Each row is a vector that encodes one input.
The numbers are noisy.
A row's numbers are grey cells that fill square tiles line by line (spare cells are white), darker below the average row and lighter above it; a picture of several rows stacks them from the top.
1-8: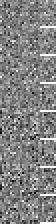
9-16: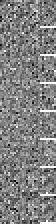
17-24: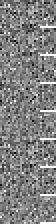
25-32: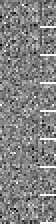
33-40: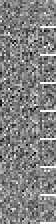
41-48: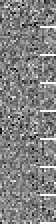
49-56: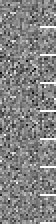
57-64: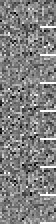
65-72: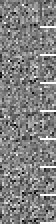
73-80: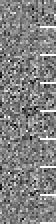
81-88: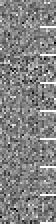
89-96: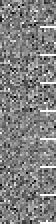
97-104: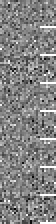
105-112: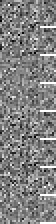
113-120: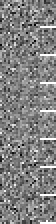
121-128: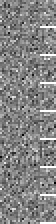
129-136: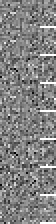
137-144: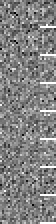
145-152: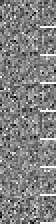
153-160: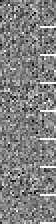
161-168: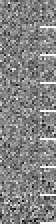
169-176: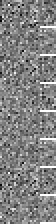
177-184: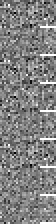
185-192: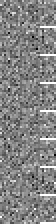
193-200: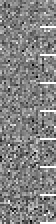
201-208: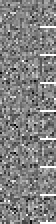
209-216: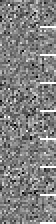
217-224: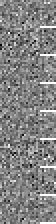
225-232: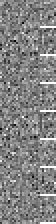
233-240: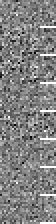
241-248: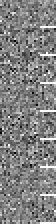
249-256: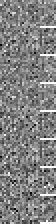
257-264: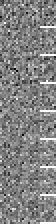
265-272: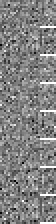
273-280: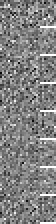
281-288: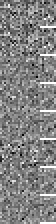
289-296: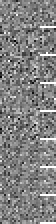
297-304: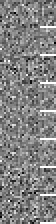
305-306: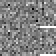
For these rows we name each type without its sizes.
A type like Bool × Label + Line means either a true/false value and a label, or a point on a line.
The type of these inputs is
Bool × Bool × Bool × Bool + Line.
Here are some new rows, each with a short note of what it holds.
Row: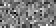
a point on a line
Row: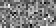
a point on a line
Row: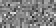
four true/false values
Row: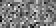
a point on a line
